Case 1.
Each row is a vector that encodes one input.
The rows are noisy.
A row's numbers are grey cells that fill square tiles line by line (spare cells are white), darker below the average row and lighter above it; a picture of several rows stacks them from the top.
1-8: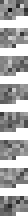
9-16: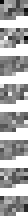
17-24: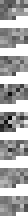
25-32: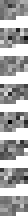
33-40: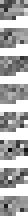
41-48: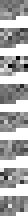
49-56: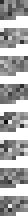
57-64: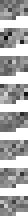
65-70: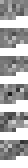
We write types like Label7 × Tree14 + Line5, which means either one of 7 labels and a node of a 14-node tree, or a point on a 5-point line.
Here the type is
(Bool × Bool × Bool + Unit) × Circle8.
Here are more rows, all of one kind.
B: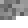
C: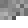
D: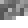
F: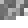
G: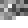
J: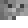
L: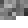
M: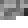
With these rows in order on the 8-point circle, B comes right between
C and M.
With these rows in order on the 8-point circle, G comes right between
D and F.
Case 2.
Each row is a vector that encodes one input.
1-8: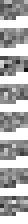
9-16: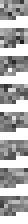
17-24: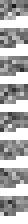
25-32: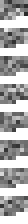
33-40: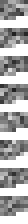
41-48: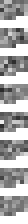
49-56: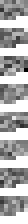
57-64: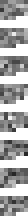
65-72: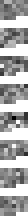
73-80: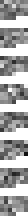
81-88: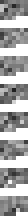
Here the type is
Label12 + Line11.
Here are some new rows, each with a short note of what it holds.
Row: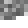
one of 12 labels
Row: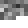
a point on an 11-point line
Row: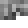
one of 12 labels
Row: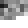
one of 12 labels
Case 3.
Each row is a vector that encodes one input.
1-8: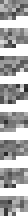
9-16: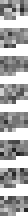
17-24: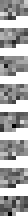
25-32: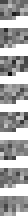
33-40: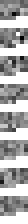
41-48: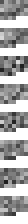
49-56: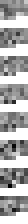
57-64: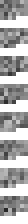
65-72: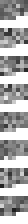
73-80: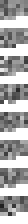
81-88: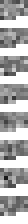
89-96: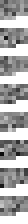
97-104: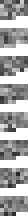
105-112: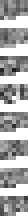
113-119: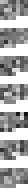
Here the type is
Line4 × Line4 + Tree13 + Unit.
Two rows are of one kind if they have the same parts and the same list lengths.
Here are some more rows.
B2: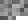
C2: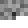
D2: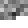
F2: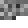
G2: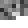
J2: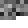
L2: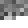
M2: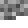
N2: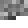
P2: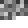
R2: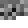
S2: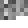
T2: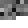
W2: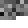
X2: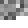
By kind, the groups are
B2, G2, P2, S2
C2, D2, F2, L2, M2, N2, X2
J2, R2, T2, W2

